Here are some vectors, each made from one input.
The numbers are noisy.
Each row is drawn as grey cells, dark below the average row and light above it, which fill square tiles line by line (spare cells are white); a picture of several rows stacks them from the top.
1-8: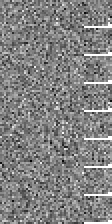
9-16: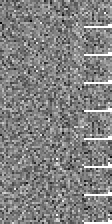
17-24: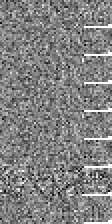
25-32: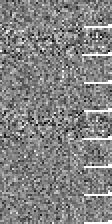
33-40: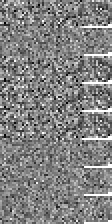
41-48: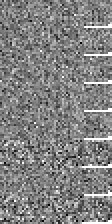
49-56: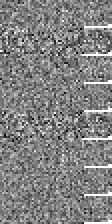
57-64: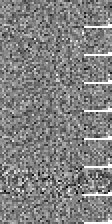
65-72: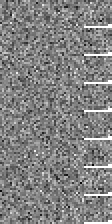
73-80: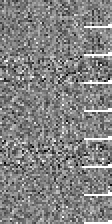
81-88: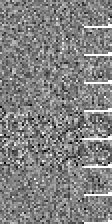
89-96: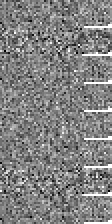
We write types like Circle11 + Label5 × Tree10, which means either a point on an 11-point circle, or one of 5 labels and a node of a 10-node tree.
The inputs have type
Circle10 + Line6 + Line8.
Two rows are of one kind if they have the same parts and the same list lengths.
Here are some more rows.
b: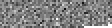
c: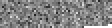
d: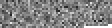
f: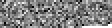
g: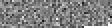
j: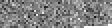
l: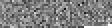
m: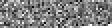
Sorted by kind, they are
b, g, l
c, d, j
f, m

